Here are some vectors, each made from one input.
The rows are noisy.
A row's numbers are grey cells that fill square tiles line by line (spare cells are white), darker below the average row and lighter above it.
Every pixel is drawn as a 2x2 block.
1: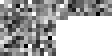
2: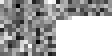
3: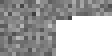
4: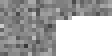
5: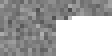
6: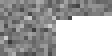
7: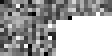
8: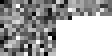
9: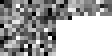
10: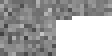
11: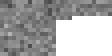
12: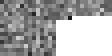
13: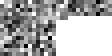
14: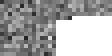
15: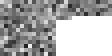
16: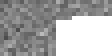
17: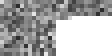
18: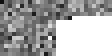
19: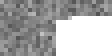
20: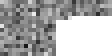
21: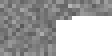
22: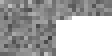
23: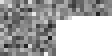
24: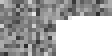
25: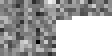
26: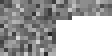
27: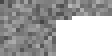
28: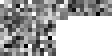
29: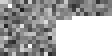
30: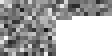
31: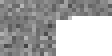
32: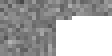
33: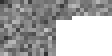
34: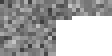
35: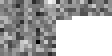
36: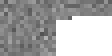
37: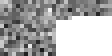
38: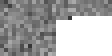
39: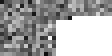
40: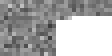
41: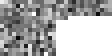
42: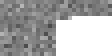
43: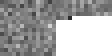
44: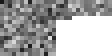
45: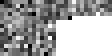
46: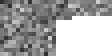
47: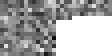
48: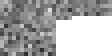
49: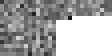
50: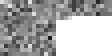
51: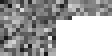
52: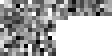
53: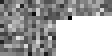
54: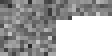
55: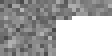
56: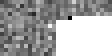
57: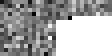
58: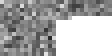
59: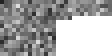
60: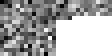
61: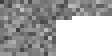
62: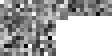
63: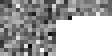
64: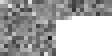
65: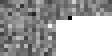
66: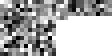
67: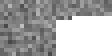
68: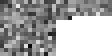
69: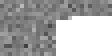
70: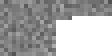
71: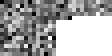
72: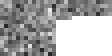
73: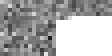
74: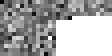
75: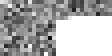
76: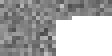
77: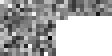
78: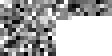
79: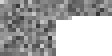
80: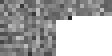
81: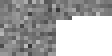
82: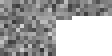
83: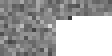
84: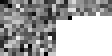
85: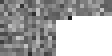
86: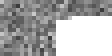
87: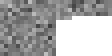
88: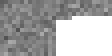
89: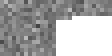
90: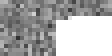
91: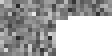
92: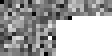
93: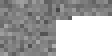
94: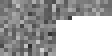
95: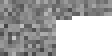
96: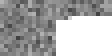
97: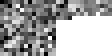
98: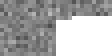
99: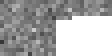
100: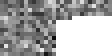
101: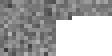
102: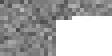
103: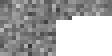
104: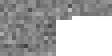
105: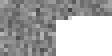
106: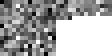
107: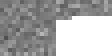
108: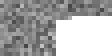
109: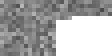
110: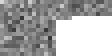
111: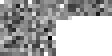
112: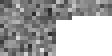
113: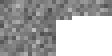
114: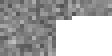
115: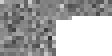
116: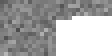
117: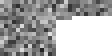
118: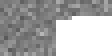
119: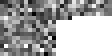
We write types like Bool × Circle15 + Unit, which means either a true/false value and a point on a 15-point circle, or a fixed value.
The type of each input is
List2(Line4 + Line6).
